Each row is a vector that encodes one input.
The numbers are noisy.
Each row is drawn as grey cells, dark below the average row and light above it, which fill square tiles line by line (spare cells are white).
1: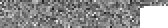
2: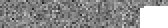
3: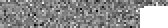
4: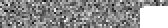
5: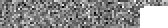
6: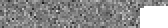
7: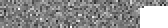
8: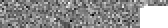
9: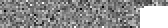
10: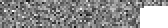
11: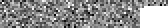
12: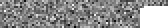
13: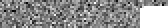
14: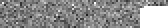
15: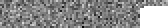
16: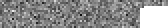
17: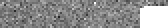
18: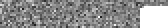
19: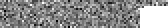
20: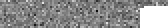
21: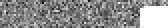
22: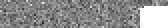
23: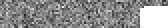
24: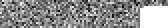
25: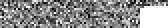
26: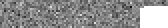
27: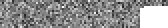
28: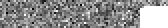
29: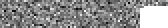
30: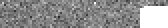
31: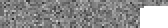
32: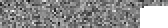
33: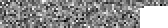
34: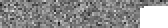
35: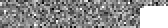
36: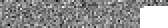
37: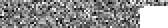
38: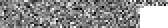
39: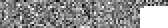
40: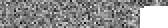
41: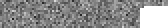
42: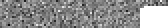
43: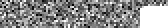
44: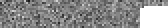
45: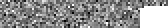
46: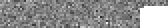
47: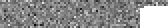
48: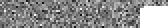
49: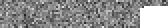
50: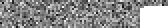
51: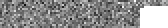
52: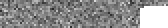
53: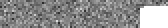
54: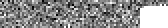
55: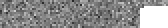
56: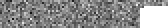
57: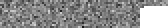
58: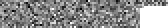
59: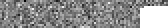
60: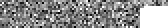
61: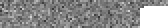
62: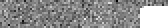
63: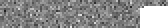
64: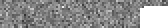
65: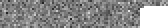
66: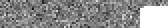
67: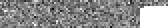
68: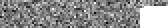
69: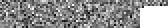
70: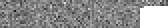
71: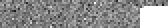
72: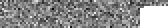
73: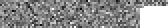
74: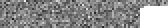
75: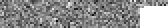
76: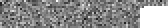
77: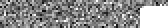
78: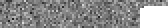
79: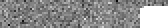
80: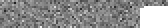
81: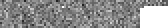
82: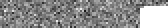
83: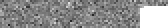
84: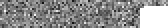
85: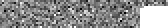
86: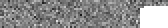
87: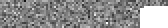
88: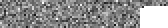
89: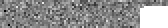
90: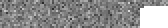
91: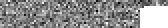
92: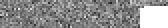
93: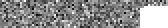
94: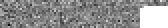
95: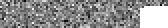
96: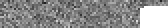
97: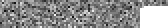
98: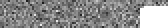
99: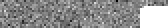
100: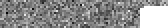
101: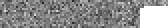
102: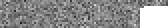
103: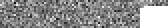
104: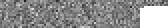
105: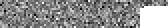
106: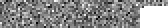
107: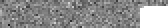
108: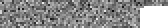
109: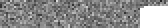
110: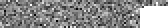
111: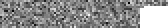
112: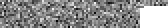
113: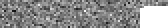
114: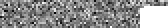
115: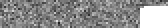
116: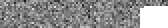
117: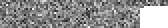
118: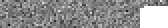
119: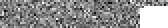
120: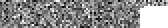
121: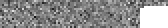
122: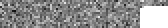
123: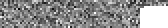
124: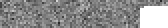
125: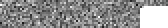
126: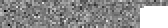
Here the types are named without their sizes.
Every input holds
either a point on a circle, or a point on a line.
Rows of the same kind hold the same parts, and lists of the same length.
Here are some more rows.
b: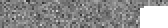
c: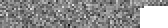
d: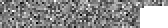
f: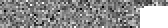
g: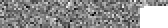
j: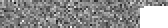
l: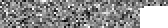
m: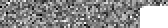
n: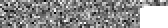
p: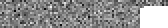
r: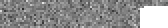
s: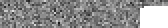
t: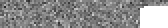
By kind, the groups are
b, d, m, s, t
c, f, g, j, l, n, p, r

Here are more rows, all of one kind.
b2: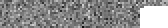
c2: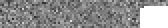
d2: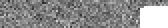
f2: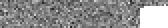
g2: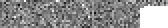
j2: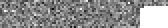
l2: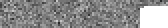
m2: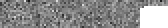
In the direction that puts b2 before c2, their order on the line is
b2, j2, f2, c2, d2, m2, g2, l2.
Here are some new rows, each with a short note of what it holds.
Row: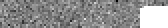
a point on a circle
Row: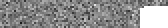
a point on a circle
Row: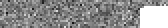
a point on a line
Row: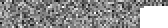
a point on a circle
